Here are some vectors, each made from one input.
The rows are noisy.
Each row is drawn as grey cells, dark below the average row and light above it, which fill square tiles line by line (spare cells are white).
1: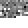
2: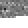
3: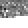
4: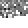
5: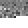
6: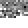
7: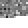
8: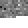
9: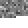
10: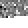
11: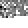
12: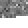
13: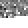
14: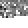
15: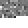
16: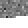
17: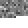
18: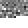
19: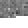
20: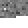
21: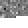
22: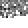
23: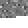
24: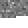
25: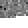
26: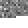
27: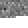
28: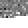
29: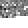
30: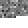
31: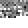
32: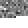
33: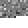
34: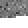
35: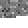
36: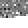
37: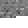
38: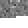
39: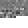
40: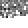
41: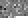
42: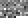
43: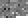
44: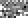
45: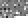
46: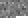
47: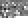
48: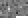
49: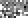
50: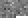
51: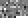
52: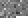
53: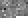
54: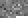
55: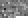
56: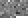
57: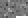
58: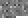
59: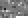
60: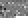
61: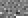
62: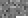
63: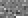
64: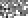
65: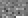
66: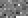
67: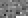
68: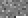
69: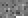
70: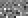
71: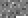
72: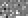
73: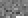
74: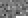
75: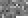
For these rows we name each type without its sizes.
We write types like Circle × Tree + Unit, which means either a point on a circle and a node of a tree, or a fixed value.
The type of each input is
(Circle + Unit) × Label.
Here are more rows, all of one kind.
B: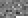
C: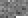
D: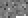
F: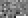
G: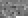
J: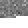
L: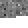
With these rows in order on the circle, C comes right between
D and G.
